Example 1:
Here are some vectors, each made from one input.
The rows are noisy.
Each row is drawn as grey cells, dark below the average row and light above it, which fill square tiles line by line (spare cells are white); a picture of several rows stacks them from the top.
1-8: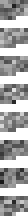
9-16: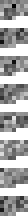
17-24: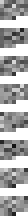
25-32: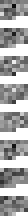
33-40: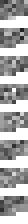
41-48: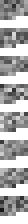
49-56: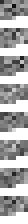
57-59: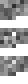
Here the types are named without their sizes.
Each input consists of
a point on a line and four true/false values.
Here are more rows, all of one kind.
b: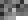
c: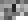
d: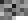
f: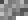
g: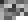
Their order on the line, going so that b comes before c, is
d, b, f, c, g.
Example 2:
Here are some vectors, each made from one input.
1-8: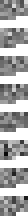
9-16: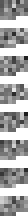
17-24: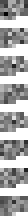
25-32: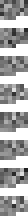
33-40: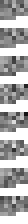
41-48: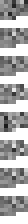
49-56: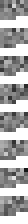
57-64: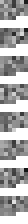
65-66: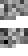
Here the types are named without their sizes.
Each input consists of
a point on a line, together with either a fixed value, or three true/false values.
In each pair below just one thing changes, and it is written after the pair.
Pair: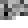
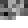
the place on the line
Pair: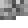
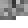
the place on the line
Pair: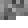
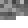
the place on the line
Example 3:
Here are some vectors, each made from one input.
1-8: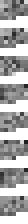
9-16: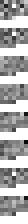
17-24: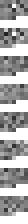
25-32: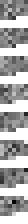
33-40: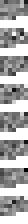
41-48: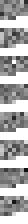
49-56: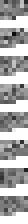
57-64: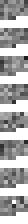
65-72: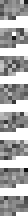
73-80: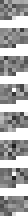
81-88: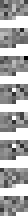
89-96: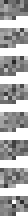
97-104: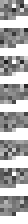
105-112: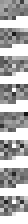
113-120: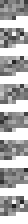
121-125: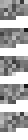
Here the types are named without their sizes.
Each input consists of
a point on a circle, together with either a fixed value, or four true/false values.
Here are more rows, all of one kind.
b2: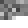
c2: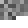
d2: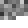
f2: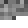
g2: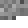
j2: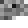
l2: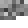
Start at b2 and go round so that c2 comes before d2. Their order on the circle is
b2, j2, l2, g2, c2, f2, d2.
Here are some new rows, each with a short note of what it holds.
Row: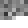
a point on a circle and four true/false values
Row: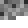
a point on a circle and four true/false values
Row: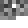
a point on a circle
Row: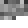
a point on a circle and four true/false values
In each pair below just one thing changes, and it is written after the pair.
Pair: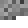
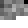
the place on the circle
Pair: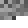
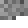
the place on the circle
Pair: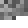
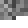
one of the four true/false values
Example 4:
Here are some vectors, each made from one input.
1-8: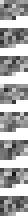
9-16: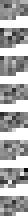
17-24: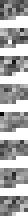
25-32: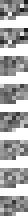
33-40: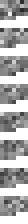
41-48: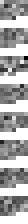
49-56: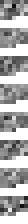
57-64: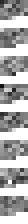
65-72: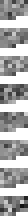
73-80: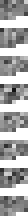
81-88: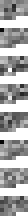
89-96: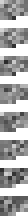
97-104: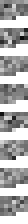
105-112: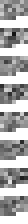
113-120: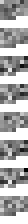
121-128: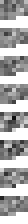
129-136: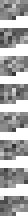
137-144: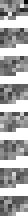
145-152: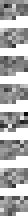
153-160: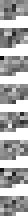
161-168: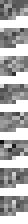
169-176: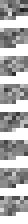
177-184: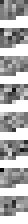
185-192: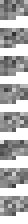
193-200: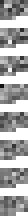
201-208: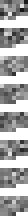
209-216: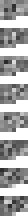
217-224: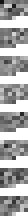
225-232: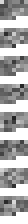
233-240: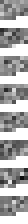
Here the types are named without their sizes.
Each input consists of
either a point on a line, or five true/false values.
